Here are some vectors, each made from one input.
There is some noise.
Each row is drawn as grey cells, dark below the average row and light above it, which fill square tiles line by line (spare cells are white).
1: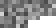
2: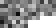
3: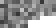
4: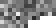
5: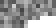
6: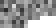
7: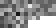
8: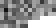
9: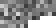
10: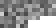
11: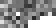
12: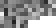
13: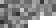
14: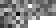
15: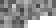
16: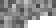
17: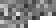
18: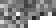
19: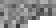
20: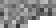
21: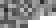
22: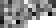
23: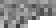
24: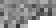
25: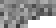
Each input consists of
a point on a 5-point line.
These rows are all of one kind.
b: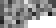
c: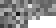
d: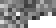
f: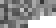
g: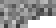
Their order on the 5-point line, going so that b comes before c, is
d, g, b, f, c.
